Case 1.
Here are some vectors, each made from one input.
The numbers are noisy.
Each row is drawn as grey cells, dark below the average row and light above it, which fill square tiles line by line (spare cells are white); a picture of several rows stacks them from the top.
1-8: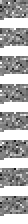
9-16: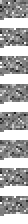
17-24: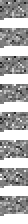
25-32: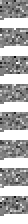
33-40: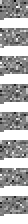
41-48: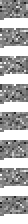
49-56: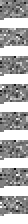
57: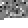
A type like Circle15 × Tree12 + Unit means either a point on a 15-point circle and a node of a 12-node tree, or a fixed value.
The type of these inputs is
Line5 × Line8 + Tree8.
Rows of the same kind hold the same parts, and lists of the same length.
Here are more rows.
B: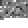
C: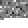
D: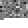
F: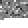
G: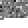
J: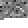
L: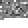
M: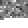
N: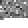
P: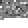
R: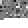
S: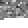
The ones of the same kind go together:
B, C, F, L, M, N, P, S
D, G, J, R

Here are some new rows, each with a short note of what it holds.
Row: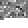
a point on a 5-point line and a point on an 8-point line
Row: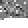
a point on a 5-point line and a point on an 8-point line
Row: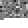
a node of an 8-node tree
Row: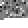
a node of an 8-node tree
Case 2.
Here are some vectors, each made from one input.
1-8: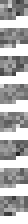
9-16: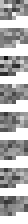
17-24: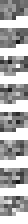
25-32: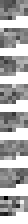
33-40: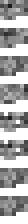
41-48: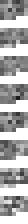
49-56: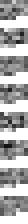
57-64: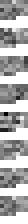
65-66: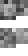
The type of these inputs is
Bool × Bool × Bool + Line6.
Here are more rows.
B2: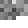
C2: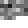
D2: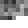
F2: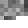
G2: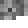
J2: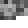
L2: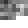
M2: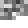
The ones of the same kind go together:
B2, C2, D2, F2, L2
G2, J2, M2

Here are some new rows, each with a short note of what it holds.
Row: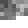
a point on a 6-point line
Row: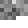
a point on a 6-point line
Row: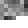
a point on a 6-point line
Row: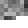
a point on a 6-point line
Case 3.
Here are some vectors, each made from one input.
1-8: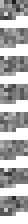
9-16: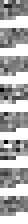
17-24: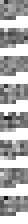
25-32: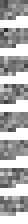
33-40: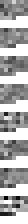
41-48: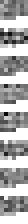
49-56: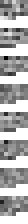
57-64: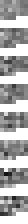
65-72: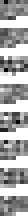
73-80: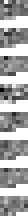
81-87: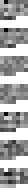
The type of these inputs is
(Bool × Bool × Bool + Unit) × Line8.
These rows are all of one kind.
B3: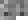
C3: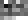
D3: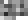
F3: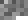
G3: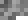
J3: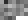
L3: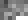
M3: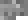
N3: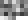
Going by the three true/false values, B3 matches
D3, M3 and N3.
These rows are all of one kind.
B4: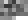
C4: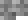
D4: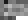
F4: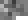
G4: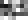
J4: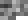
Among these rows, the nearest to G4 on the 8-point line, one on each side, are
C4 and D4.
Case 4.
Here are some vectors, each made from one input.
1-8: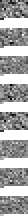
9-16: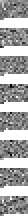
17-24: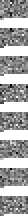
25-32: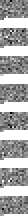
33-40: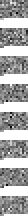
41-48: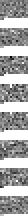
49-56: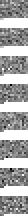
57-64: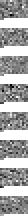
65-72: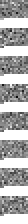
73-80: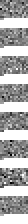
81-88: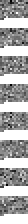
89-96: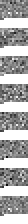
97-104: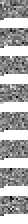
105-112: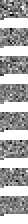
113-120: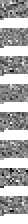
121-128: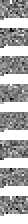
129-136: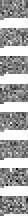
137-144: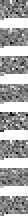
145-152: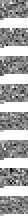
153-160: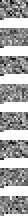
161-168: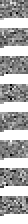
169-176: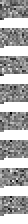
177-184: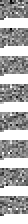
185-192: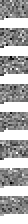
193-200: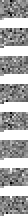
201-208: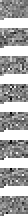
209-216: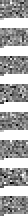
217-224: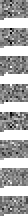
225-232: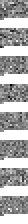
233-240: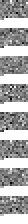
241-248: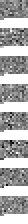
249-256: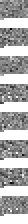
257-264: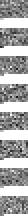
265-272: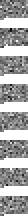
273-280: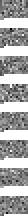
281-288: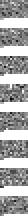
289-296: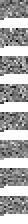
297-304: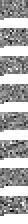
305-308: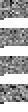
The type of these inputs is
Line17 × Tree19.
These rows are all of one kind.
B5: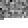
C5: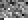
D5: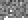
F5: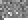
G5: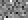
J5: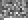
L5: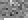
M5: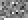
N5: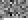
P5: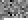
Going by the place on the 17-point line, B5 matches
G5, L5, M5 and P5.
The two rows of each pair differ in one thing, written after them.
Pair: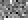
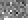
the node of the tree
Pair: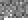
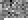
the node of the tree
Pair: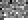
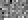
the place on the 17-point line
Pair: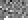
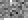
the node of the tree
